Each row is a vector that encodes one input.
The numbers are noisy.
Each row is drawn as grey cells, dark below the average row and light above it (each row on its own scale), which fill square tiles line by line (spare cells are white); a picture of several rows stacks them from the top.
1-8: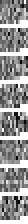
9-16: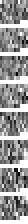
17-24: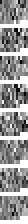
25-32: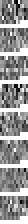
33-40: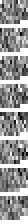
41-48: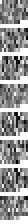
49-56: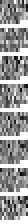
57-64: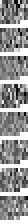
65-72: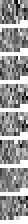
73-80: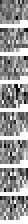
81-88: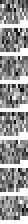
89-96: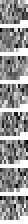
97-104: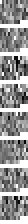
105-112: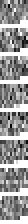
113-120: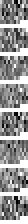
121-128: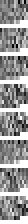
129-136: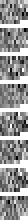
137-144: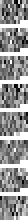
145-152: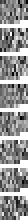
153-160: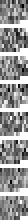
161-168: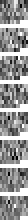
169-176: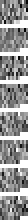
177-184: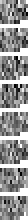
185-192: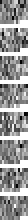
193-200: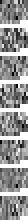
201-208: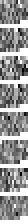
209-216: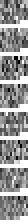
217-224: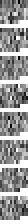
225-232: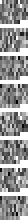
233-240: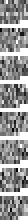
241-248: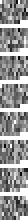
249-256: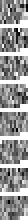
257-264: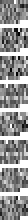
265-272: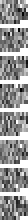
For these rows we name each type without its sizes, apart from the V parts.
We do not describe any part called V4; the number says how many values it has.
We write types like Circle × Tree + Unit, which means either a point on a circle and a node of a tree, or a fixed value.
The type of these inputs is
Label × Label × V4 + List(Line).
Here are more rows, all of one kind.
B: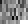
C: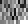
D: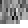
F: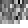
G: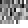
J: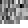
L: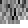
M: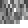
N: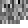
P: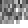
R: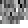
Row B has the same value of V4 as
F and G.
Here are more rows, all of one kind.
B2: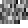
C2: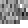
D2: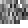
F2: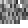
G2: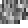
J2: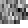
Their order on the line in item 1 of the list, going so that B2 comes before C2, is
G2, B2, F2, D2, J2, C2.
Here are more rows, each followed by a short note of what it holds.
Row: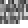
the empty list
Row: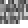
the empty list
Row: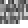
the empty list
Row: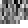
a list of one item
